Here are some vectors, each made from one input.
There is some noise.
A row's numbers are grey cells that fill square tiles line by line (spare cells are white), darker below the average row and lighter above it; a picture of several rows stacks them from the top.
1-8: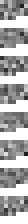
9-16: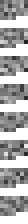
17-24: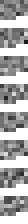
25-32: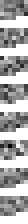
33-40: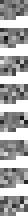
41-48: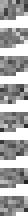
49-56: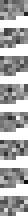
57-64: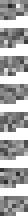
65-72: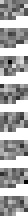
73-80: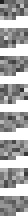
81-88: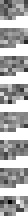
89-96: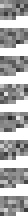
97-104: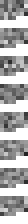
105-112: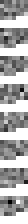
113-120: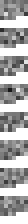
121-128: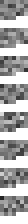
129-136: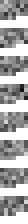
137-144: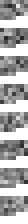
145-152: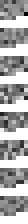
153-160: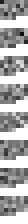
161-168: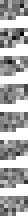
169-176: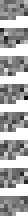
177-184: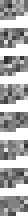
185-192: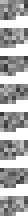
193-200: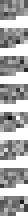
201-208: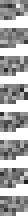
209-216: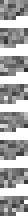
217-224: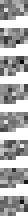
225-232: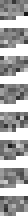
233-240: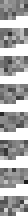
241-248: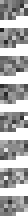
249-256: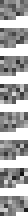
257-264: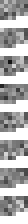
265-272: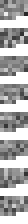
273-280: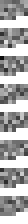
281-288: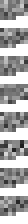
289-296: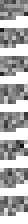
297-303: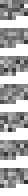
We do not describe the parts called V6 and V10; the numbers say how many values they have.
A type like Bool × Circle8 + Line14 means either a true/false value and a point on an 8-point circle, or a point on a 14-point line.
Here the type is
Bool × V6 × V10 + List3(Line5).
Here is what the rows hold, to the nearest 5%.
About 40% of them hold a true/false value, a value of V6 and a value of V10. The rest are lists of up to three points on a 5-point line: a few of all rows are empty, 15% hold one, 20% two and 25% three.
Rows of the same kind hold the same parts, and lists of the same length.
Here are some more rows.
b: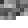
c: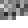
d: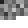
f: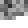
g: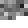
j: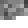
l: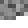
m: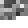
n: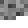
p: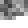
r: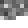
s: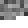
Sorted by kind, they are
b, c, r
d, f, j, p
g, s
l, n
m

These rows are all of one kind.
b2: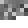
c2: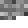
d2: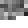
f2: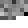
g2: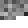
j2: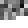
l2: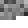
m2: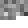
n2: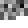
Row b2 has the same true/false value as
d2, j2 and n2.
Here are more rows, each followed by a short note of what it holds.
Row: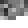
a list of two items
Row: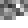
a list of one item
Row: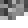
a list of two items
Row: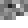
a list of one item
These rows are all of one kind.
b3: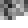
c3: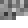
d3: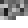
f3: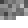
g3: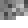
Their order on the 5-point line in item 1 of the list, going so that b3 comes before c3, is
b3, g3, c3, f3, d3.
